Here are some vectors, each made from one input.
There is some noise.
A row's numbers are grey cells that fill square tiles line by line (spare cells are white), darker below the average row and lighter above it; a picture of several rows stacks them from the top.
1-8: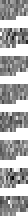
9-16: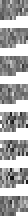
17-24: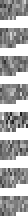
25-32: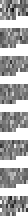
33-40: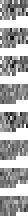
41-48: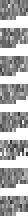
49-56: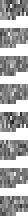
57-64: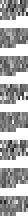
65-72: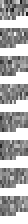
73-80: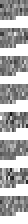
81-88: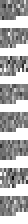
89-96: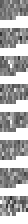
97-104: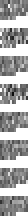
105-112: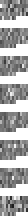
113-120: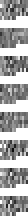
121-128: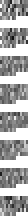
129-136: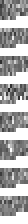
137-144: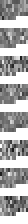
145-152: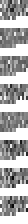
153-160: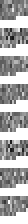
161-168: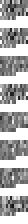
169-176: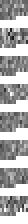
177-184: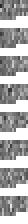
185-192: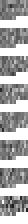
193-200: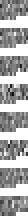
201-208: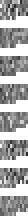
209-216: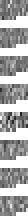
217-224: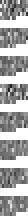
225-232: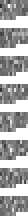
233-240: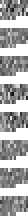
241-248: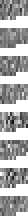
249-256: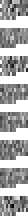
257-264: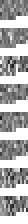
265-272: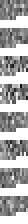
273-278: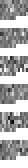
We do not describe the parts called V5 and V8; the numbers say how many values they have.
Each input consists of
either a point on a 12-point line, a true/false value and a value of V5, or a value of V8.
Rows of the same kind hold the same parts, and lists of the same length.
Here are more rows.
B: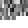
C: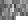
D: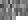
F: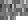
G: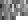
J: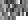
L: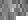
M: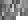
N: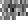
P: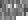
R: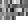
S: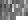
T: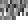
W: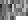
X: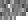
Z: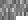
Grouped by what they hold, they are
B, J, N, R, T
C, D, F, G, L, M, P, S, W, X, Z

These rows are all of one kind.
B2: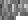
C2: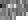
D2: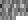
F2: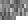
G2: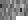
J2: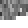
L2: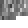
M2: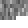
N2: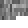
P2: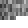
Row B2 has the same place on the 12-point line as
N2 and P2.
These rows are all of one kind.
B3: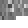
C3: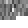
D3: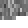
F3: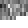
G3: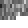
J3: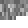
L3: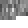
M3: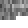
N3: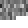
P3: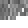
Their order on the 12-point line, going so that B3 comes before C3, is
P3, M3, G3, B3, L3, C3, N3, J3, F3, D3.
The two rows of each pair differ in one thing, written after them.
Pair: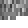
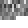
the true/false value
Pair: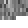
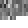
the true/false value
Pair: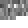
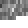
the true/false value
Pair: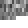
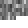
the place on the 12-point line
